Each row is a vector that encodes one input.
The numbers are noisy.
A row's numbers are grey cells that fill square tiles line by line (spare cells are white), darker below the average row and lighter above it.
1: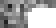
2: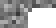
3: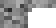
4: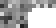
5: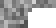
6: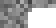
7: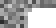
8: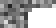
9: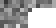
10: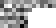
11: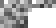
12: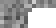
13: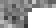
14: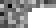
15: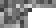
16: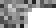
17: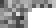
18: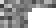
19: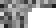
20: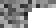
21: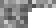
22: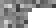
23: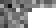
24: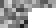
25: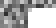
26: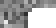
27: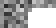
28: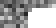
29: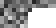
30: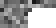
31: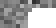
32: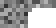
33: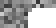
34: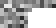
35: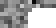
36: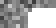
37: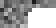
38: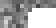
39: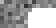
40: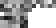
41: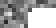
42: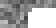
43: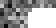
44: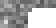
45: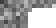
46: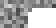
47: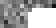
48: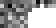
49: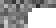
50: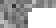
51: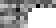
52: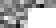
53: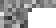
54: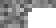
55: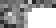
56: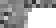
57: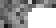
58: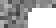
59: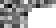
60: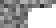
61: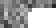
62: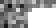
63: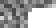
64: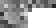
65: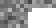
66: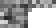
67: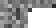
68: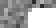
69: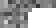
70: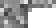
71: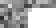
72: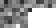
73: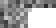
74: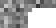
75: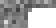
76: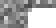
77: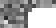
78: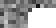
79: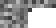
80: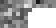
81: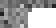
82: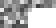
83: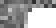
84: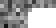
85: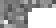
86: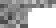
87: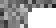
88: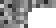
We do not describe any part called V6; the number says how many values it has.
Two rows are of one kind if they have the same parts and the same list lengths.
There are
2 kinds of row.
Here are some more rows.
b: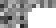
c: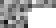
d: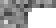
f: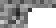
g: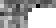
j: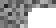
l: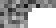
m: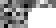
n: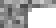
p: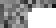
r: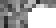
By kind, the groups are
b, c, j, m, p, r
d, f, g, l, n

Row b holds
a true/false value and a value of V6.
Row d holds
a point on a 5-point line and a true/false value.
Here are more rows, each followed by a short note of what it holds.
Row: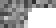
a true/false value and a value of V6
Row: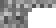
a true/false value and a value of V6
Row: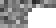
a true/false value and a value of V6
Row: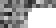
a true/false value and a value of V6
